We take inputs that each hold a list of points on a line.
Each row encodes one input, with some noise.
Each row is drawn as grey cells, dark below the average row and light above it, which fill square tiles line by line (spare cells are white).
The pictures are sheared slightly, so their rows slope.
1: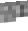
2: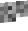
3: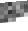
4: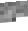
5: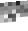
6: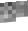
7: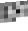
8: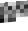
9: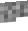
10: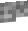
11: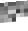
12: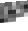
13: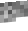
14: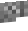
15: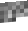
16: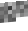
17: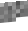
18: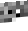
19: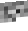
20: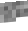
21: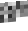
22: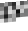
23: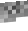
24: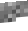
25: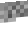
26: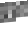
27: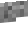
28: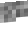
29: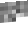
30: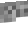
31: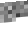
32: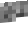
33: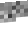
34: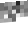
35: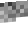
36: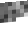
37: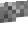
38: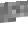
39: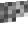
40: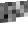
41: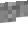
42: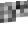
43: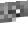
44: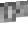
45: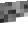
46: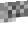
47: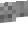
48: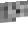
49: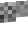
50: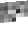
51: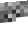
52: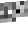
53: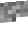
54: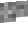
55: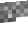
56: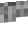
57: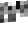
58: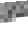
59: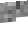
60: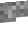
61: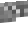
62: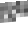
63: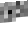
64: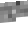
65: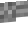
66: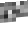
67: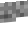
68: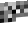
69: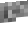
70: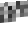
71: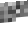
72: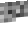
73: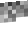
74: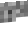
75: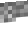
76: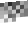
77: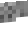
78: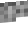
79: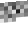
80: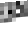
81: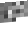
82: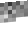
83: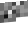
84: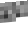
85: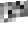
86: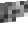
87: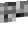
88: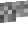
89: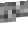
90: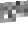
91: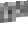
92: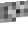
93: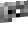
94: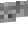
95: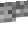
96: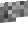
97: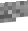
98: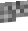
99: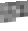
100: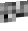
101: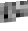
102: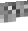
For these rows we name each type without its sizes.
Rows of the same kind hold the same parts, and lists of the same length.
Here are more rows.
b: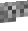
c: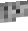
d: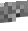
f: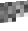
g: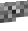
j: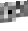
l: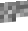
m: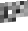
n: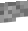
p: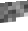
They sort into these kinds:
b, g, l, n
c, d, j, m
f, p

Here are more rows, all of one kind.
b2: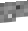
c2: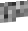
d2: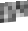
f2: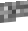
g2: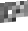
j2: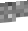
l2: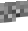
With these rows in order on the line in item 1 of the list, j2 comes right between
d2 and g2.
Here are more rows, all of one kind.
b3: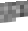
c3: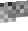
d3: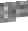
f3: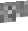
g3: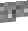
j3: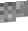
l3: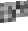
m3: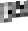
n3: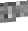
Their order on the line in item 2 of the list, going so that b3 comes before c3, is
m3, b3, f3, l3, n3, c3, g3, j3, d3.
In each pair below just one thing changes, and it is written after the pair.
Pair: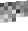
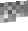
the place on the line in item 2 of the list
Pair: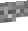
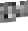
the place on the line in item 2 of the list
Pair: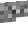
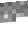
the place on the line in item 1 of the list
